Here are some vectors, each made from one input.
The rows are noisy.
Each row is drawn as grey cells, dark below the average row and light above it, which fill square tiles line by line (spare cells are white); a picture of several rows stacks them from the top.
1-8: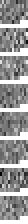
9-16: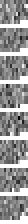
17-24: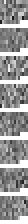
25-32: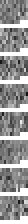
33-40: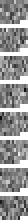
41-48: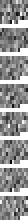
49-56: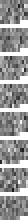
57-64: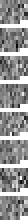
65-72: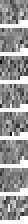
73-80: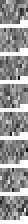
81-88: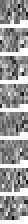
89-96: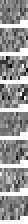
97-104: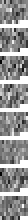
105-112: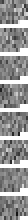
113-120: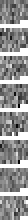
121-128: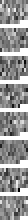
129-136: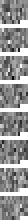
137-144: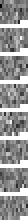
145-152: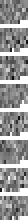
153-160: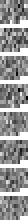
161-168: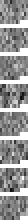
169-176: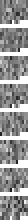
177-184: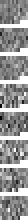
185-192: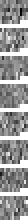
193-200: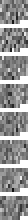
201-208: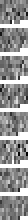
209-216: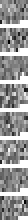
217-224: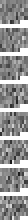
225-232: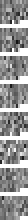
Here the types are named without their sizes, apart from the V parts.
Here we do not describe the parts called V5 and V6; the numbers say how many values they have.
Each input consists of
a point on a line, together with either a node of a tree and a value of V5, or a value of V6.
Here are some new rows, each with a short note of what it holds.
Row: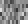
a point on a line and a value of V6
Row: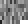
a point on a line and a value of V6
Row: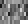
a point on a line, a node of a tree and a value of V5
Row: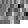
a point on a line and a value of V6
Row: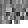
a point on a line and a value of V6
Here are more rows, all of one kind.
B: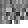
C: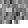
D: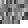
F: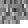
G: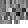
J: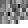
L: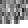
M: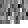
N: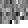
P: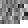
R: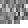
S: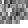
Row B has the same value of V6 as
C, G, N and S.
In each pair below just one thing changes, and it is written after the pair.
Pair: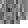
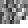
the node of the tree
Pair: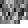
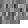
the place on the line
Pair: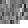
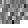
the place on the line
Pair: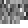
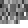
the value of V5
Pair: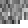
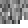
the place on the line
